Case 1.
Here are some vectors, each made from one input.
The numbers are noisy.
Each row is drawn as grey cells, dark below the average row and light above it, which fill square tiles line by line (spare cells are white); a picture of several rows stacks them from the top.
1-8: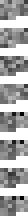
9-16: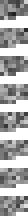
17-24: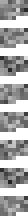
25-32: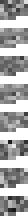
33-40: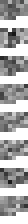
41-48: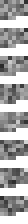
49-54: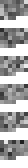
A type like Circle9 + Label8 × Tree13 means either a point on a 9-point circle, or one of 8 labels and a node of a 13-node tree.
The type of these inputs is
Bool × Bool × Bool + Line8.
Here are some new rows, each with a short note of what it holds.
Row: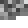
a point on an 8-point line
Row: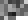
a point on an 8-point line
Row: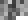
a point on an 8-point line
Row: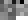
a point on an 8-point line
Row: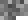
a point on an 8-point line
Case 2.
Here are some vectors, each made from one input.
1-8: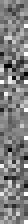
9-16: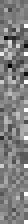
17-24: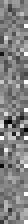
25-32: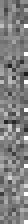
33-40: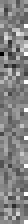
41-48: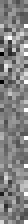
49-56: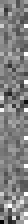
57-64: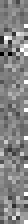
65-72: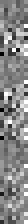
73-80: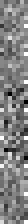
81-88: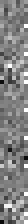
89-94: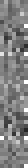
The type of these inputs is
List2(Line7).
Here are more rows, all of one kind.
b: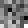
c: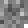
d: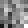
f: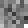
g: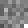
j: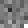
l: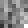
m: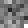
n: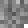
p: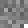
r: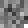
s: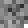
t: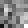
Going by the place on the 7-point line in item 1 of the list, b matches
g and m.
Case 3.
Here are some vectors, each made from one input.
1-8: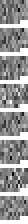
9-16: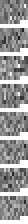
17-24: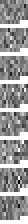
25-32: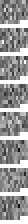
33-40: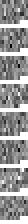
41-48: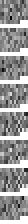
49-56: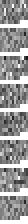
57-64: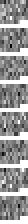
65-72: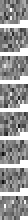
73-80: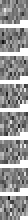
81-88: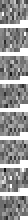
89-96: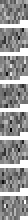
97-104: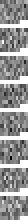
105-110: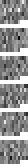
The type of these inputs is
(Circle8 + Unit) × Line11.
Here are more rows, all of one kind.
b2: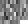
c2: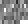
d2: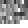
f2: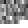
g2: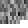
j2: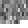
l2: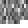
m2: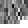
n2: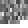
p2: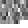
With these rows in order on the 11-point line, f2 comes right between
d2 and p2.
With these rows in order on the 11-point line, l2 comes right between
c2 and p2.
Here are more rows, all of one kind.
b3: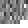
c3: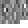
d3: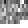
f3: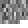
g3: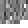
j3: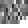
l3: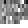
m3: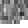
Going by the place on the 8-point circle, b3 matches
g3 and l3.
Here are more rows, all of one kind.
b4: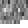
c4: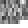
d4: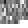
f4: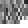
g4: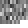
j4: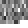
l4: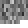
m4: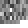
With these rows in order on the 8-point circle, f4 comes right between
d4 and j4.
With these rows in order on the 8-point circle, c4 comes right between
d4 and m4.
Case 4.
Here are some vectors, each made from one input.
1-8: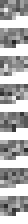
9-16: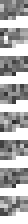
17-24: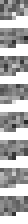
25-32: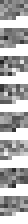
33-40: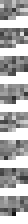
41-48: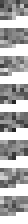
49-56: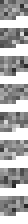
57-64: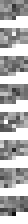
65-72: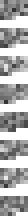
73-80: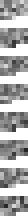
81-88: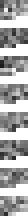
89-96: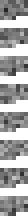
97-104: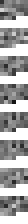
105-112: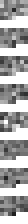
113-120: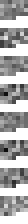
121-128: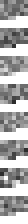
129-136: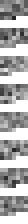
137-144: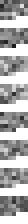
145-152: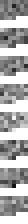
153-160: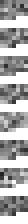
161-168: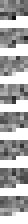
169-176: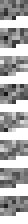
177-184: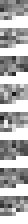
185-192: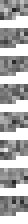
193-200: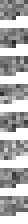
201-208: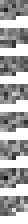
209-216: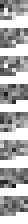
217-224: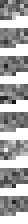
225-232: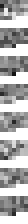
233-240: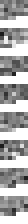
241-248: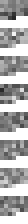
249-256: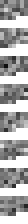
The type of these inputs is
Bool × Bool × Bool × Bool × Bool × Line8.
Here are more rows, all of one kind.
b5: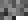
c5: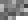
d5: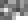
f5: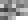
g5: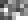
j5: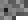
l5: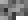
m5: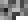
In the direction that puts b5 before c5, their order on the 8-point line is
l5, m5, b5, j5, c5, f5, d5, g5.
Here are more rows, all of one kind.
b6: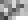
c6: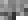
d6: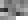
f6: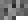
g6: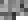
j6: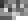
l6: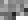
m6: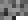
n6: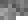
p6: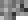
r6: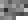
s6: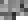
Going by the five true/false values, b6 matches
g6, l6 and s6.
